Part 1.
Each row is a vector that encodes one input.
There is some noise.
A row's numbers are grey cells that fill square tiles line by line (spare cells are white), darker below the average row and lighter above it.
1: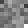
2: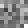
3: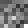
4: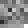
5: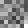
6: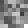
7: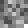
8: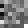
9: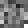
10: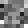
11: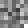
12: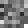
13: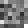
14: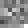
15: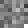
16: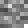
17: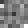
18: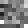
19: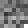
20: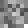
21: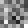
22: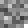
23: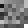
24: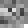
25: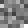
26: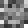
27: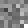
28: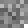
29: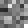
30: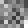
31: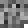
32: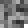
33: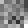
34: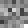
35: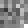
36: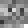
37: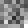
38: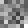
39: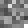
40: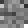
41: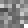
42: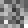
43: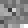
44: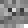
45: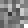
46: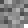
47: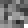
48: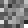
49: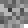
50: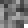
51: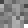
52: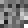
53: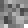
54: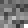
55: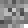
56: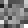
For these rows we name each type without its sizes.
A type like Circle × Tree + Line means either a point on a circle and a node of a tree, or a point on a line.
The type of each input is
Tree.
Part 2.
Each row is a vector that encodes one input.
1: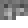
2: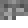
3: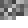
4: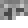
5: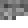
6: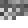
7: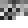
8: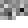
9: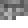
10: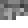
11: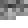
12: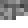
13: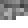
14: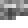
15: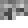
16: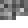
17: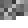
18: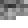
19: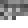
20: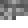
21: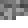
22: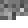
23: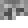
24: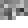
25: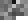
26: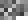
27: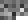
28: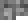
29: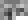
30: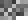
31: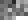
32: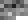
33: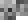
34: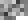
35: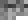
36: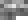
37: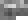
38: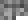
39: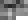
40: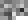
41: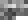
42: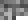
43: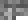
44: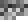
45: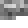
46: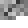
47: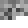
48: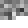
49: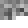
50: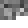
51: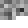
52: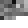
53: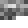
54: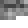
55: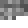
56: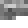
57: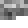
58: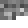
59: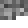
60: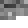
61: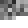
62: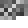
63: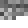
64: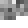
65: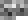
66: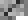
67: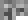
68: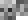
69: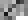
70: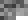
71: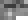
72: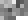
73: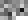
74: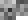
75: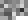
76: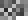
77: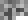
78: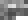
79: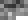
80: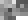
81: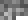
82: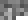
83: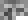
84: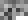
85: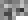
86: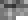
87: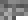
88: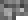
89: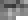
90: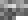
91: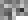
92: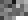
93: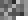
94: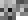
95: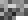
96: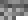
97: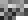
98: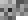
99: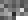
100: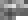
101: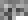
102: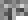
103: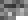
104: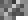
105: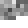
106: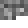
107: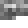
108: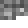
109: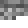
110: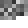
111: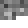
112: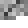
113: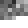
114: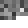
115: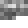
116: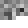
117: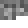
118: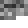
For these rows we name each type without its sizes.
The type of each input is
Bool × Bool × Bool.
